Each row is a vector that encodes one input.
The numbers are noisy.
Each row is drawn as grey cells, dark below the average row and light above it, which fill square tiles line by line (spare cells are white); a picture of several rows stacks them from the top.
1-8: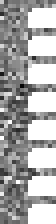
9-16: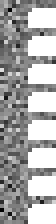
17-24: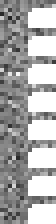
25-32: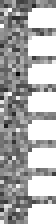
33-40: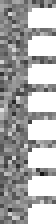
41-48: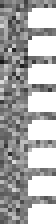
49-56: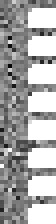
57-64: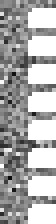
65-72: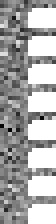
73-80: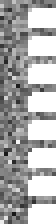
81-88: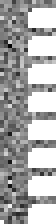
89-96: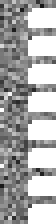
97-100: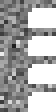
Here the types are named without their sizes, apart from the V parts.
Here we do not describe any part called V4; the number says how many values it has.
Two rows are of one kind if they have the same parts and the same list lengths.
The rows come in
3 kinds.
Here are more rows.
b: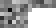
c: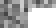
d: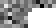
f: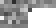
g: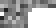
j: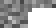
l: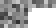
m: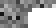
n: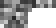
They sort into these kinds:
b, g, j
c, d, f, l, m
n

